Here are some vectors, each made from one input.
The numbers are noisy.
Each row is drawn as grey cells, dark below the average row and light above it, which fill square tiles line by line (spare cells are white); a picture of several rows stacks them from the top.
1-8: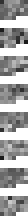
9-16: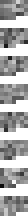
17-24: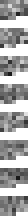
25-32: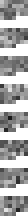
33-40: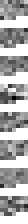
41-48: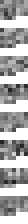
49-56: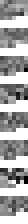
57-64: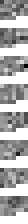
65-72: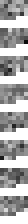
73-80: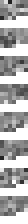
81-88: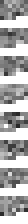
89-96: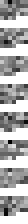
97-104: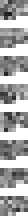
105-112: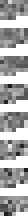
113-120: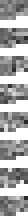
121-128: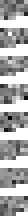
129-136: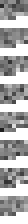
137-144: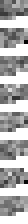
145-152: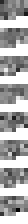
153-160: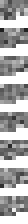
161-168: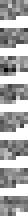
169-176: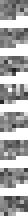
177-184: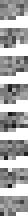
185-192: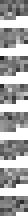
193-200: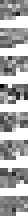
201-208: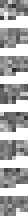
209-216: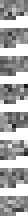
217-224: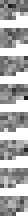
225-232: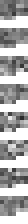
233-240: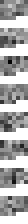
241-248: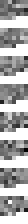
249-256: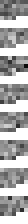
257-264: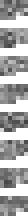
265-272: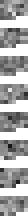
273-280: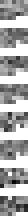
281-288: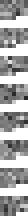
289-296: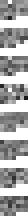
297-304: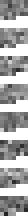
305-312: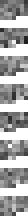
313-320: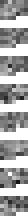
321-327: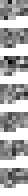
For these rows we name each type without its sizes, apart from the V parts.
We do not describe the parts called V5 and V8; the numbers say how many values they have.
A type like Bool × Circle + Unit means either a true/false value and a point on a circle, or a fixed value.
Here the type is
(Bool × V8 + Label) × (Line + V5).
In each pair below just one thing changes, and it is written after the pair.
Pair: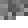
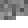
the value of V8
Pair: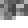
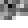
the value of V8
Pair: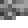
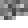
the value of V8
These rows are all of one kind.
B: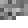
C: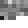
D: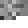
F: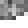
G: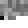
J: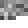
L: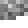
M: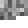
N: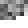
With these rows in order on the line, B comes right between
C and N.
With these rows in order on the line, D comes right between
F and L.
